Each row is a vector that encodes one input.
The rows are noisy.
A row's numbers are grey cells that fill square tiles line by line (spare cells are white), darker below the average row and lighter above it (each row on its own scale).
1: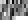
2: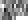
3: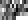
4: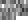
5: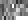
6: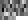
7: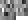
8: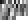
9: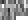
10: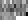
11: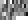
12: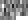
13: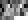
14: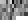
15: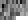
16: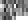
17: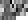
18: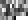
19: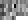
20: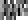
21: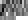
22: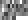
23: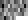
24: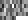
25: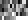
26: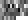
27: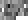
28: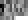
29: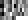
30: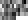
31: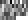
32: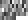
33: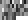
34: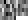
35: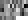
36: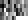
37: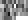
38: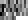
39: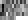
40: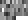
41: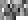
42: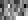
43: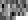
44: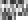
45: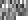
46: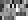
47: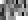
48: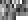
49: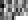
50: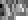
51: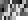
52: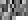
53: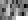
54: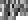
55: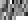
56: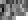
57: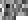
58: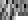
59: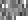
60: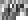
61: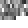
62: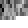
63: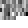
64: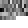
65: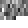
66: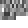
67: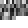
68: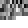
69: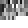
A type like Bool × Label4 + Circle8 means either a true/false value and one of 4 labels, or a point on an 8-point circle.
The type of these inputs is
Line5 + Line6.
